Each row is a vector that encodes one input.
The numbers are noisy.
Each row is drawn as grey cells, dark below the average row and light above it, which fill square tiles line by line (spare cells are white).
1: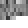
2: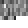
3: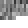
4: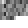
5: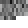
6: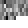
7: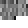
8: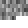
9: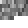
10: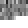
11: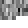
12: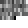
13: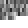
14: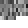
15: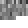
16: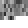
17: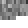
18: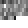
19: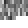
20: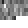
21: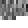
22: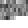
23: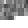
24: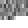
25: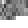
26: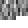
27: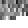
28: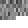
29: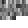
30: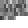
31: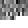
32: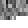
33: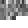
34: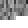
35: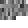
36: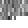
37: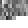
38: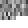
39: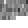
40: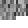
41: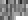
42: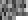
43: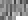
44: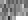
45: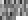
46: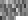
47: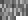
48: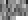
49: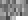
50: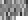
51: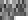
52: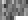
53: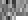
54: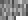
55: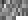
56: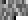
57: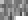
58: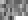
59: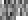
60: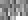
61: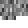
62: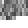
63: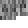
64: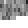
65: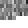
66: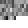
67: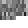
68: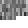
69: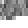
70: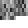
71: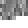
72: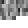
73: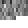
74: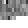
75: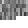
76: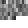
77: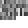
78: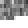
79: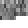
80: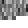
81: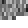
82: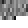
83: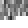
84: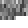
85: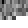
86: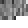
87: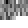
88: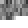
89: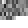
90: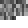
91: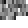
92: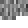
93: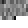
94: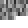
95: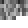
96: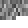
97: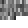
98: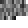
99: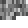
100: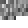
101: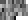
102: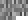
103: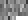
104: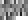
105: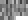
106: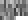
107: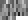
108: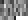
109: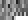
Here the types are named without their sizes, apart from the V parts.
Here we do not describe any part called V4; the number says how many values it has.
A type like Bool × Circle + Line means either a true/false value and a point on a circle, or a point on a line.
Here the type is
(Label + Line) × List(V4).
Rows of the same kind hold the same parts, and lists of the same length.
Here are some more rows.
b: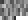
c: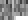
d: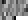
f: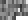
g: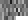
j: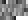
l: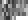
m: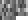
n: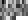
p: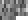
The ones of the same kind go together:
b, d
c
f, n
g, j
l
m, p

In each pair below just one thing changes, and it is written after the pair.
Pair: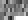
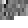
the value of V4 in item 2 of the list
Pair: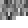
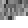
the label
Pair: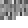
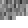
the value of V4 in item 2 of the list
